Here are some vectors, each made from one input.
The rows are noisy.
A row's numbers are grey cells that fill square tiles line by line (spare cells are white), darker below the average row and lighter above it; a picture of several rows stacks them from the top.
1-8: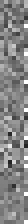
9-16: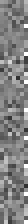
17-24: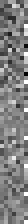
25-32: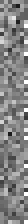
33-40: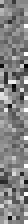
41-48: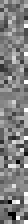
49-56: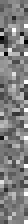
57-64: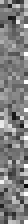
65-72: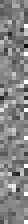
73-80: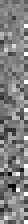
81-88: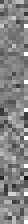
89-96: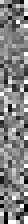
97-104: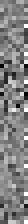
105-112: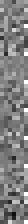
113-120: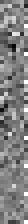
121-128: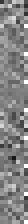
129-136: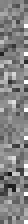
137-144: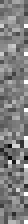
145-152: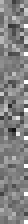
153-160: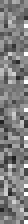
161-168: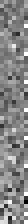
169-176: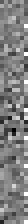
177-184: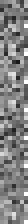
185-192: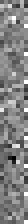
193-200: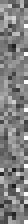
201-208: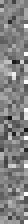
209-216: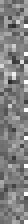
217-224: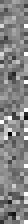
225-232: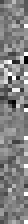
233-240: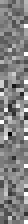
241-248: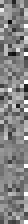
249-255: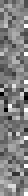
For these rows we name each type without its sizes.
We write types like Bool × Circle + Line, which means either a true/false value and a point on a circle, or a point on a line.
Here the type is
Bool × (Line × Line + Unit).
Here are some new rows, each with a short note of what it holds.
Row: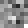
a true/false value
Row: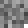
a true/false value
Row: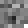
a true/false value
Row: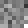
a point on each of two lines and a true/false value
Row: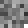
a true/false value
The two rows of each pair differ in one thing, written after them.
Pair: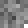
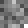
the place on one of the two lines
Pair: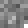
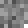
the true/false value
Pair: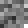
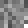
the place on one of the two lines
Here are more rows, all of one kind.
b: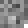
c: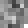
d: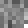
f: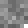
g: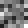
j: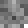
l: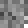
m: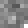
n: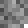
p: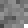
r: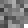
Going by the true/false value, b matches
c, f and m.
